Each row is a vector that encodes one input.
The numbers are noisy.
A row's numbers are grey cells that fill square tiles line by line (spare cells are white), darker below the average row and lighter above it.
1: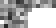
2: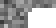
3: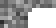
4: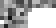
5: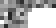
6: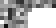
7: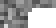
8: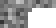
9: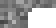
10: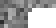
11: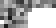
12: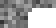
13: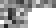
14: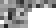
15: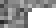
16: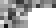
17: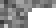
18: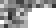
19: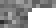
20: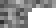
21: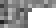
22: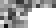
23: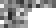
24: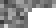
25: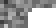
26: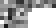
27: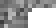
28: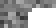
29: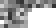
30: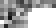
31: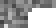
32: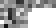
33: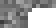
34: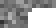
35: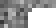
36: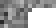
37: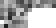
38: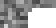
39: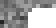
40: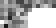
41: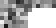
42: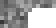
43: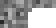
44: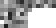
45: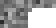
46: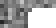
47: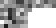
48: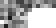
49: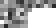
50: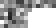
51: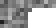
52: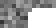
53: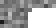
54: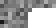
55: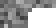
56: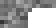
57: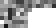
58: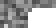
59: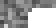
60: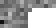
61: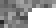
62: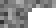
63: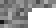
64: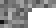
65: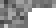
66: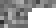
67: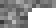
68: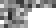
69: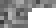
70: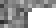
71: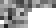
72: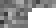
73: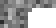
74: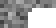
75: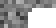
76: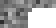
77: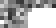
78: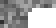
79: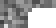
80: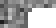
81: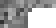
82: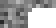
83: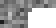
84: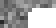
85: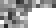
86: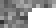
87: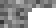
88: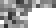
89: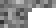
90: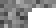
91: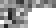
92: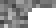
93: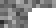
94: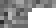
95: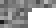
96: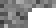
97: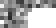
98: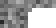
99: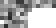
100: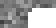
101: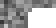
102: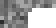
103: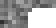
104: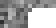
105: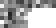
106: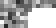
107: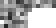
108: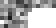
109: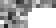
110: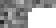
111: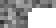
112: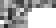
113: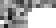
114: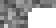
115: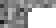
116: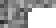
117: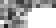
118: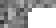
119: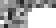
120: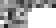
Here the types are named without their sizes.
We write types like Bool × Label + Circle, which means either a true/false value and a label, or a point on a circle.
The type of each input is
Bool × Line.
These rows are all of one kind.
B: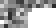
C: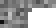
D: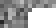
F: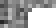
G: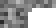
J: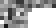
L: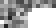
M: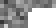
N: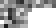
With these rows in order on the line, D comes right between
F and L.
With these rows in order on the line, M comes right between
B and N.
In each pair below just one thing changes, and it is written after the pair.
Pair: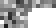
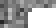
the true/false value
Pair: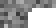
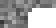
the place on the line
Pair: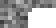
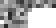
the true/false value
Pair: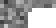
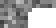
the place on the line
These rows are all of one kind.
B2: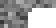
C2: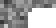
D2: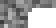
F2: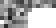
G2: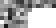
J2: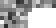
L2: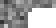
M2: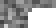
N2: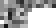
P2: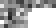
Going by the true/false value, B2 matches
C2, D2, L2 and M2.
